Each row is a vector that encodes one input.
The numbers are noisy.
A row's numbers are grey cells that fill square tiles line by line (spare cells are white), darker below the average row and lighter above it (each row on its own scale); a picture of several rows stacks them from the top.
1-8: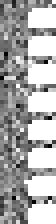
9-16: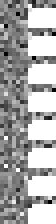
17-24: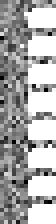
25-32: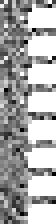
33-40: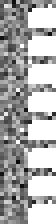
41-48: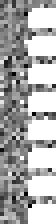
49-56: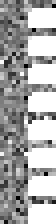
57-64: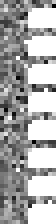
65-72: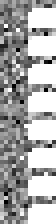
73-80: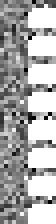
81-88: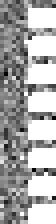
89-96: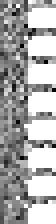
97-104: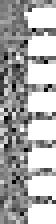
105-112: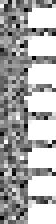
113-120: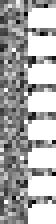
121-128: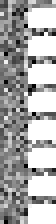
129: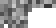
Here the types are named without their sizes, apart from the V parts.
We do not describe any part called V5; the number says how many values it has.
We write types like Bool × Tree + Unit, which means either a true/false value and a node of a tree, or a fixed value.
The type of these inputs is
(Bool × Bool × Bool + Unit) × V5 + Line.
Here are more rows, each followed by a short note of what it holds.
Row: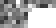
three true/false values and a value of V5
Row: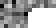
three true/false values and a value of V5
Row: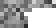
three true/false values and a value of V5
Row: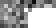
a value of V5
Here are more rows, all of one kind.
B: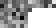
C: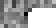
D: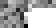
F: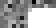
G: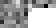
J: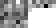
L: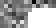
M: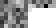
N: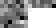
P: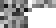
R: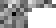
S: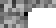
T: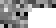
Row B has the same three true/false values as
D, F, M and N.
